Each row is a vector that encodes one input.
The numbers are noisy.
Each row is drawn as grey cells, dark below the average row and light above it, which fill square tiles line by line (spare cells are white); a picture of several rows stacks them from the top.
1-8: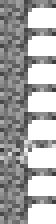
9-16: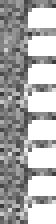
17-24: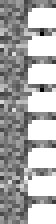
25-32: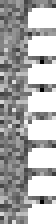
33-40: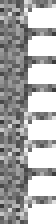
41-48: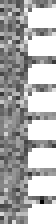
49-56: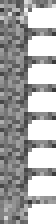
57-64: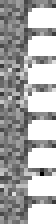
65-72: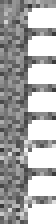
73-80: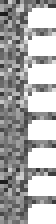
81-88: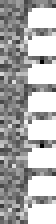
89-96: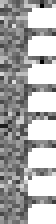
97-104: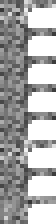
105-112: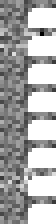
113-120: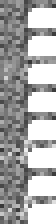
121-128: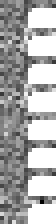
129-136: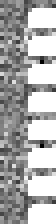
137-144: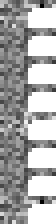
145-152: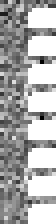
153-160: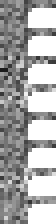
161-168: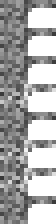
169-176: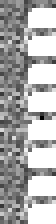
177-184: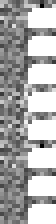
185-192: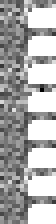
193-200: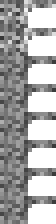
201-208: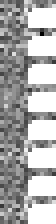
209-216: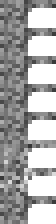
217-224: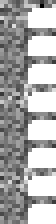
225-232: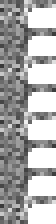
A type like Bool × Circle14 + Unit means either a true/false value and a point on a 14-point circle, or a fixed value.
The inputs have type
Line5.
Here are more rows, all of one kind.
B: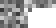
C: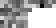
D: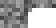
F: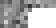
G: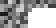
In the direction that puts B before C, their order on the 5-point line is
G, D, F, B, C.
